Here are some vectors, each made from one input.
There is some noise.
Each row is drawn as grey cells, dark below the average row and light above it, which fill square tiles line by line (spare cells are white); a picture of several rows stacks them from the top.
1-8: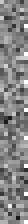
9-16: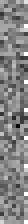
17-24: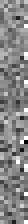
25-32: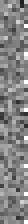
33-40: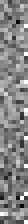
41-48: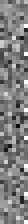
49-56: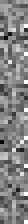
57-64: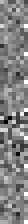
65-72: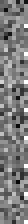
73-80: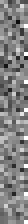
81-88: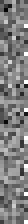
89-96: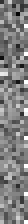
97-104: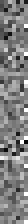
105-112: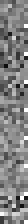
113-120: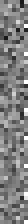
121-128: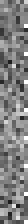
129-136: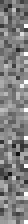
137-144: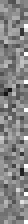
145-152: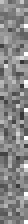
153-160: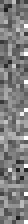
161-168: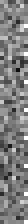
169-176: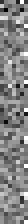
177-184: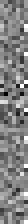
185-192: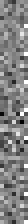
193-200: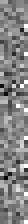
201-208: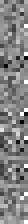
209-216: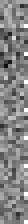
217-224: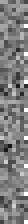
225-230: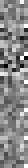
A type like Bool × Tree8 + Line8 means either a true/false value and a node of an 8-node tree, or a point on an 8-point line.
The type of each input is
Circle5 × (Circle5 + Tree9) + List3(Line9).
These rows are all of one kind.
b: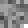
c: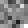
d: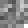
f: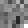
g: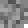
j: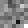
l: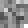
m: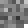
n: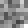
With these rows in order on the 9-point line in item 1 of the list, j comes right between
d and n.
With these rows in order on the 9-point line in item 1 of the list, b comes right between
g and l.
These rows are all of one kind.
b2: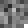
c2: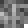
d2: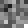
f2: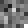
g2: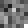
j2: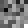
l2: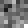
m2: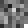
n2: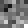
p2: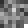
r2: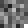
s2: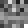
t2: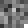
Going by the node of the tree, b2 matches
l2 and t2.
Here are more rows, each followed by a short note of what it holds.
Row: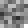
a list of three items
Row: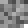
a list of three items
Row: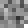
a list of three items
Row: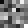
a point on each of two 5-point circles
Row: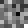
the empty list
